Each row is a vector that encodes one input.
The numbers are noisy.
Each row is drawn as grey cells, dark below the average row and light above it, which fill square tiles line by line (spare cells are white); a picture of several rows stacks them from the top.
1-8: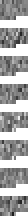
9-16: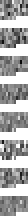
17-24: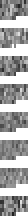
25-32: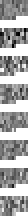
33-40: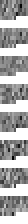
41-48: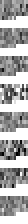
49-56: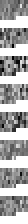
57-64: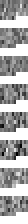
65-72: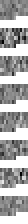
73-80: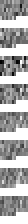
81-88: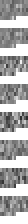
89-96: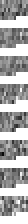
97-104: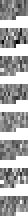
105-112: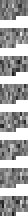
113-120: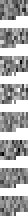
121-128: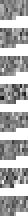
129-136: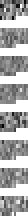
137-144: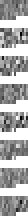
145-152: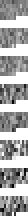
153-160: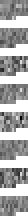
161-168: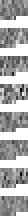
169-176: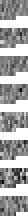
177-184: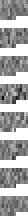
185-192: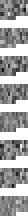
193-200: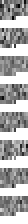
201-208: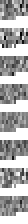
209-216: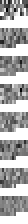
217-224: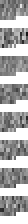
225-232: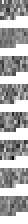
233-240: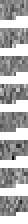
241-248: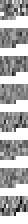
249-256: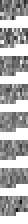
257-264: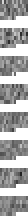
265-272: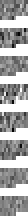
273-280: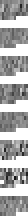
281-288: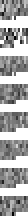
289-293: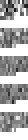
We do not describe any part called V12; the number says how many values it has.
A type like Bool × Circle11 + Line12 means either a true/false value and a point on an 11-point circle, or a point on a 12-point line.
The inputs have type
(Line4 + Line10) × V12.
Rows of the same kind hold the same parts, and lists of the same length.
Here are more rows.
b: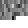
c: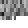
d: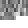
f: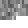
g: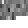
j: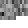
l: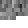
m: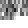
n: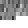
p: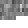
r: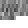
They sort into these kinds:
b, g, l
c, d, f, j, m, n, p, r

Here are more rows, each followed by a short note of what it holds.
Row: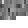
a point on a 10-point line and a value of V12
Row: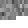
a point on a 4-point line and a value of V12
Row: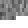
a point on a 4-point line and a value of V12
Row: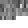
a point on a 4-point line and a value of V12
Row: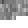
a point on a 4-point line and a value of V12
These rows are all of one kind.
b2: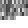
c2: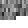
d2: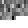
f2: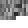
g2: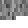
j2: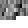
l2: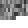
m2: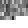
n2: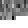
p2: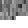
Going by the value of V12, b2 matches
f2 and l2.
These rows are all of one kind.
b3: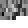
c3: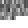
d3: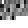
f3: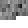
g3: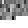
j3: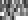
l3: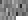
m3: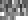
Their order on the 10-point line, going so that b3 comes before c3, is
b3, g3, d3, c3, j3, l3, f3, m3.
